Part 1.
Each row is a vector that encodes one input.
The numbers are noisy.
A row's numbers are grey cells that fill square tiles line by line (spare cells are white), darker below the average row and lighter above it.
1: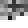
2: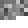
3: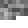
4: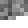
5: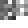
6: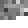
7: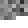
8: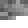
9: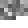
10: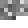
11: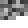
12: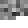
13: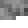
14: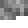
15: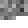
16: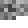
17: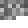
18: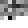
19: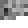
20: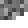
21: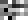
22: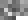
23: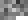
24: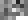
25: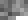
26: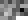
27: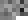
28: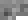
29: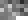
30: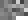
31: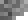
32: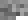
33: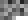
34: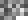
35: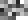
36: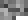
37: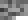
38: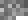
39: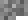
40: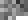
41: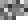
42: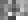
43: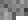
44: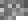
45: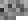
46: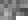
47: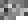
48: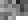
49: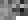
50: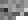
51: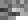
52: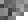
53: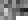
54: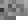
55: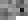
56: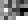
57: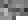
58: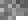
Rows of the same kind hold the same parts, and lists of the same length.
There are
2 kinds of row.
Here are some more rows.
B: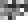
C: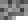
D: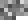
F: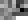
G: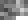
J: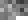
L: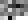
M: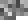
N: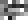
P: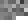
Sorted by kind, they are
B, L, N
C, D, F, G, J, M, P

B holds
a fixed value.
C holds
a node of a 9-node tree.
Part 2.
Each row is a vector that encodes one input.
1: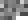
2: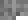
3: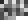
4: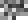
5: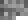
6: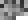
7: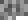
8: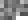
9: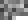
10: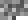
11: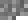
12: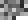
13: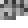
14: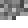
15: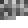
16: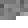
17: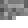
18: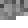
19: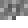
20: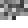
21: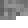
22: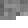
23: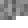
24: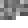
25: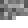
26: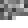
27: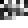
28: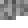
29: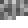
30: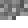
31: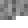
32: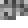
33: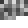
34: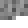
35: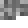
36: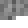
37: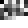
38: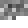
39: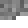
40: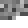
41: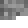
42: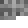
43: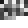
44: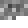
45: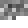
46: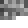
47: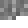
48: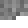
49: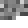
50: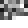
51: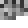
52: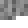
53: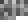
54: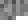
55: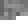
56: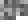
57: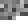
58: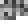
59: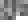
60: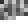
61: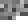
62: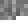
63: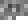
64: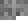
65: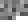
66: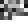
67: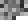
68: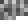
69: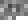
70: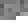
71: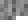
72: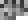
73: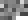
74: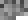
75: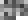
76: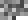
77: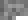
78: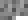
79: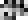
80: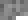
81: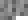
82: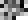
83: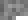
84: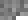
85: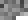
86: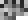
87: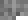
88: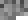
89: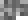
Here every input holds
a point on a 10-point line.
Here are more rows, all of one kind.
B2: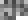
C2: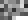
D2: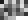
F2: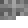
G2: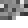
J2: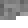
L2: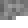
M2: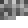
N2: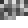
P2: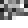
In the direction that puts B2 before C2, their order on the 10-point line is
G2, B2, C2, P2, L2, J2, F2, M2, N2, D2.
